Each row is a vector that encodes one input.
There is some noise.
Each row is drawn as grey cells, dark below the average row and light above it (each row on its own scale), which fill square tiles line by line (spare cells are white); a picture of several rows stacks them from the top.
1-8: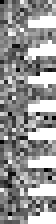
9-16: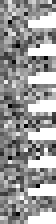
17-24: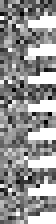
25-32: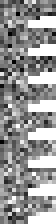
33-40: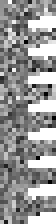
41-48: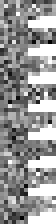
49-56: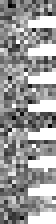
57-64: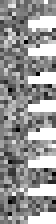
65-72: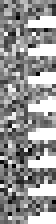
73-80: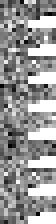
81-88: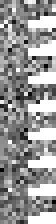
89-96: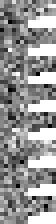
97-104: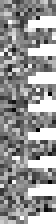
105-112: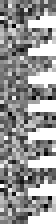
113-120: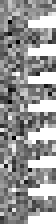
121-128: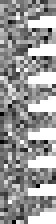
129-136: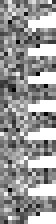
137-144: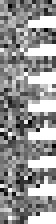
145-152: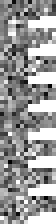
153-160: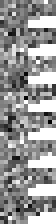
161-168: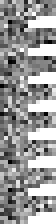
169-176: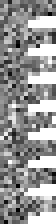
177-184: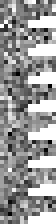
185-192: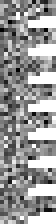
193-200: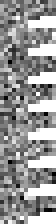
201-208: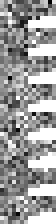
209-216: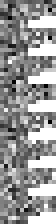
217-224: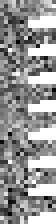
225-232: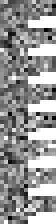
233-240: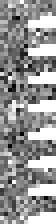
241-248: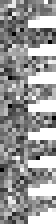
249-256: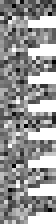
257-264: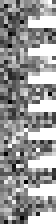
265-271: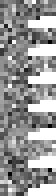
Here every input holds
one of 12 labels.
